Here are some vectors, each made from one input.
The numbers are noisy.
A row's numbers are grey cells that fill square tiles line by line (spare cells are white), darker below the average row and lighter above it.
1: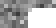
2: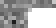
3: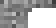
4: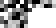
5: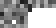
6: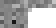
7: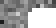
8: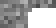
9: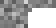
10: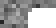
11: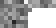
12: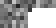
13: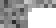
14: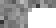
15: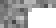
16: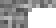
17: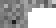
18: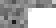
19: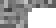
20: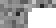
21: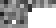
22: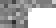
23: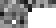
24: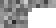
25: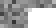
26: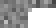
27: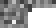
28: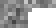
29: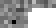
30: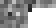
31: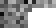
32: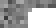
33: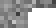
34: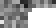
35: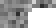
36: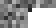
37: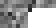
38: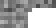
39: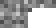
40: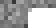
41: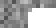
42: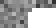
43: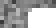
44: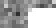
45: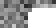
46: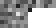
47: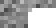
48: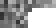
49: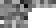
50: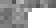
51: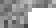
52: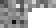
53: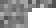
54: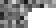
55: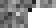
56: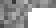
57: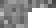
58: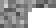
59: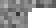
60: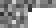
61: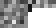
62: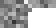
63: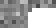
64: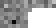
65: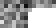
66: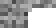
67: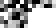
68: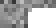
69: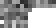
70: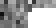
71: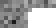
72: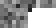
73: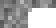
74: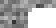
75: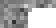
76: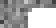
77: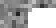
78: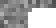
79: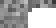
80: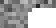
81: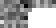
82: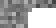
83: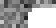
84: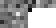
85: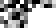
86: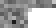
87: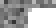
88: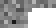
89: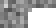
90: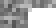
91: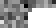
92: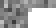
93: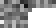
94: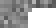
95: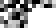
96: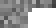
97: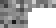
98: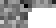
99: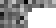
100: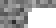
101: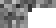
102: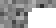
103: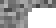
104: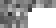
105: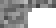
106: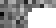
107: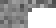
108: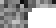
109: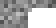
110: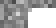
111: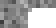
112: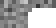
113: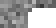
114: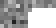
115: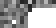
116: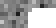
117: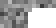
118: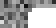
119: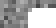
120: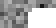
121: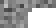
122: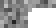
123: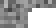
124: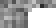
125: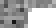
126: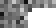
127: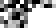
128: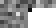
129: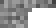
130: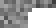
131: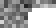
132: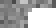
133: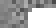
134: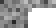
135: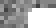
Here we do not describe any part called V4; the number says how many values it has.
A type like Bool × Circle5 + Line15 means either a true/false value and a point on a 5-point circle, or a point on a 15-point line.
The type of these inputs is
(Bool × Bool × Bool × Bool + V4) × Label9 + Unit.
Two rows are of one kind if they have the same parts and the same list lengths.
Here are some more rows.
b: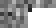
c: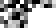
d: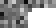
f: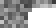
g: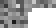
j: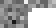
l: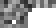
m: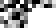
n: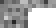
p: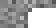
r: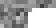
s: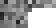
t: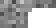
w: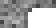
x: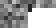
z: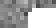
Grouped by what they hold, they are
b, d, f, l, s, x
c, m
g, j, n, p, r, t, w, z

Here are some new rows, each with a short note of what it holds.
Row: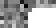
one of 9 labels and a value of V4
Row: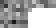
one of 9 labels and four true/false values
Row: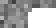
one of 9 labels and four true/false values
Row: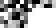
a fixed value
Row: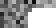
one of 9 labels and a value of V4
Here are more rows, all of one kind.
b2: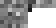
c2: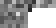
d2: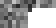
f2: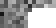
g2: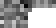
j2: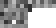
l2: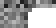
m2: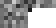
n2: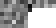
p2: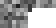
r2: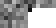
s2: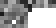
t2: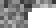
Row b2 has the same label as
c2, f2, n2 and t2.
